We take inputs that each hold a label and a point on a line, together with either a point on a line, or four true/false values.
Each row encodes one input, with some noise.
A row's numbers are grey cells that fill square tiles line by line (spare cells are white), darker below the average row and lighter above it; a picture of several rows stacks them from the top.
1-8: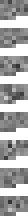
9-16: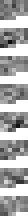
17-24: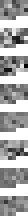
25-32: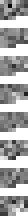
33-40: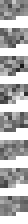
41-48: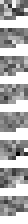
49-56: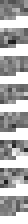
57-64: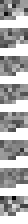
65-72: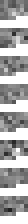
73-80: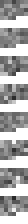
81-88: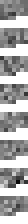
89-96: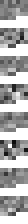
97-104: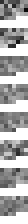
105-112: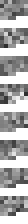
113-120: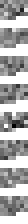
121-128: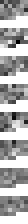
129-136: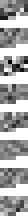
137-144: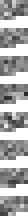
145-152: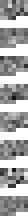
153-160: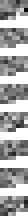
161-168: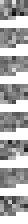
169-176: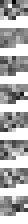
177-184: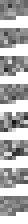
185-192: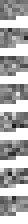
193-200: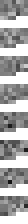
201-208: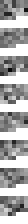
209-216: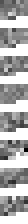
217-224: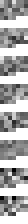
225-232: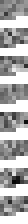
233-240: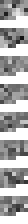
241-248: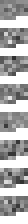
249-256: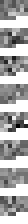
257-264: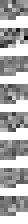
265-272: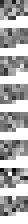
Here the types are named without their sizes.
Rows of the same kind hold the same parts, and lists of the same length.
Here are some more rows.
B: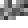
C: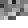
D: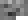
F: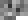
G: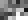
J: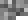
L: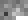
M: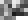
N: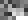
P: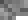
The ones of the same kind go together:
B, F, M, N, P
C, D, G, J, L

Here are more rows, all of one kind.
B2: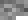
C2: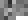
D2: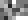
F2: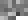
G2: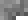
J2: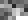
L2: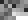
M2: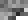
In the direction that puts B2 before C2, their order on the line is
L2, M2, G2, F2, B2, J2, C2, D2.
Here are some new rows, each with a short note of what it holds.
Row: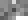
a label, a point on a line and four true/false values
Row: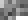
a label and a point on each of two lines
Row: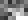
a label, a point on a line and four true/false values
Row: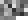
a label and a point on each of two lines
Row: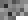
a label and a point on each of two lines
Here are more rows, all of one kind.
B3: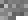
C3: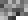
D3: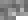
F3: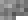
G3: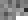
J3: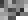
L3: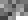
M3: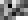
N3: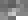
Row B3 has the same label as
F3 and G3.
